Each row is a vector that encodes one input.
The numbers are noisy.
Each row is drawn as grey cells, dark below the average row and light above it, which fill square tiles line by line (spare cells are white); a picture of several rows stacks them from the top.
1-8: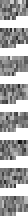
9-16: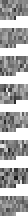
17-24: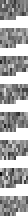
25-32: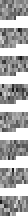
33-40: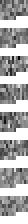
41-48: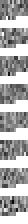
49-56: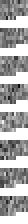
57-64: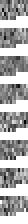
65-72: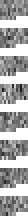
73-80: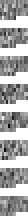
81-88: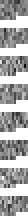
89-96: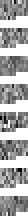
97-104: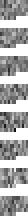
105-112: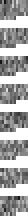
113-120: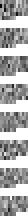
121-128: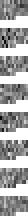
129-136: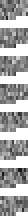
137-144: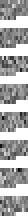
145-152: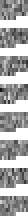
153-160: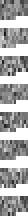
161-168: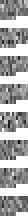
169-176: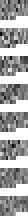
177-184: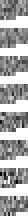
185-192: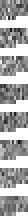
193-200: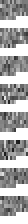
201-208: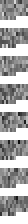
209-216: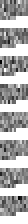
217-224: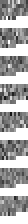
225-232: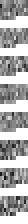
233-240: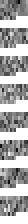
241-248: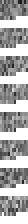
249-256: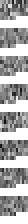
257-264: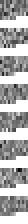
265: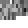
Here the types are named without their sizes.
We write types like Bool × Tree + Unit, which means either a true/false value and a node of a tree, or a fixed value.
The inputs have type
(Circle + Line) × Line × Line.
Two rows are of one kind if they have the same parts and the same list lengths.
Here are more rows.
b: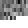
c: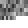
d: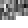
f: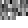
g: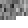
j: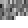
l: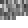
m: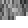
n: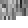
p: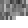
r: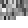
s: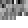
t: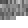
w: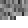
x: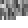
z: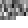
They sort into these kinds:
b, c, d, g, j, l, p, t, w, x, z
f, m, n, r, s

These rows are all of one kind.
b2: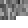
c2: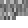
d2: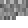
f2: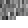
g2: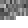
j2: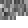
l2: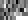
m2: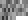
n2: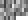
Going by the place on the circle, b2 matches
c2, d2 and m2.
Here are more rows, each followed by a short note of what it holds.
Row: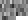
a point on a circle and a point on each of two lines
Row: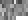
a point on each of three lines
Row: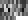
a point on each of three lines
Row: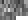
a point on a circle and a point on each of two lines
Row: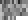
a point on each of three lines
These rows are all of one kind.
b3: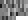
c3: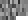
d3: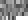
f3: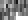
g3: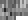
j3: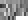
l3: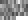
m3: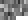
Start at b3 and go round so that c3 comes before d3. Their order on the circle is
b3, c3, j3, d3, l3, m3, f3, g3.
